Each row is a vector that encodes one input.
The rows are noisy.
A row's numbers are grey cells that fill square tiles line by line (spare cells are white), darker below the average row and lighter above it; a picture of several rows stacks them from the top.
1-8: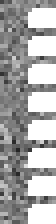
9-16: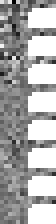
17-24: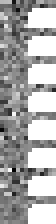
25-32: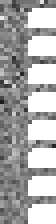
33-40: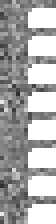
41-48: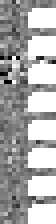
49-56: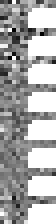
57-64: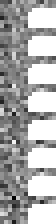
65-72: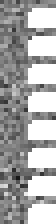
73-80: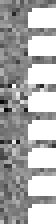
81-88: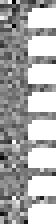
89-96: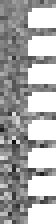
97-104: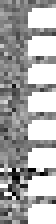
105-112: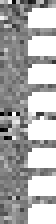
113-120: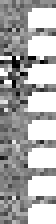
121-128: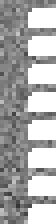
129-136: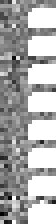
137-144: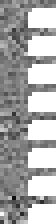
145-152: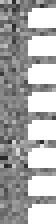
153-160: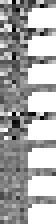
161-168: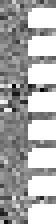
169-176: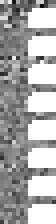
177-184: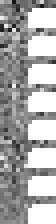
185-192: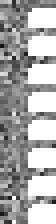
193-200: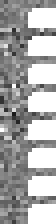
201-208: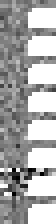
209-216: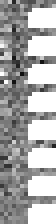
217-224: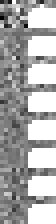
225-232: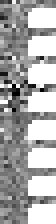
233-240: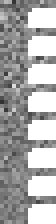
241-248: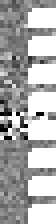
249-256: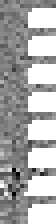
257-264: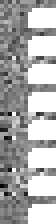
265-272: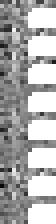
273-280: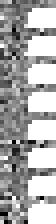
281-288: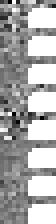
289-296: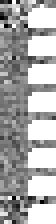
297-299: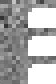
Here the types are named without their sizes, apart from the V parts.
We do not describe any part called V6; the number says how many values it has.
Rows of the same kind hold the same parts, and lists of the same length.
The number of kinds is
2.
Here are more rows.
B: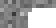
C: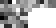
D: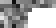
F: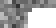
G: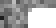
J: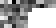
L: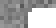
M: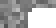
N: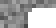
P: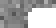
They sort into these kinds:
B, C, G, J, L, M, N, P
D, F

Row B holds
a label, a point on a line and a value of V6.
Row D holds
two labels.
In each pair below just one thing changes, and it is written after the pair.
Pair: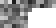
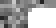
the value of V6
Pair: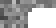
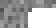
the place on the line
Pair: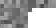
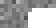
the label
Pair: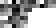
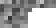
the value of V6
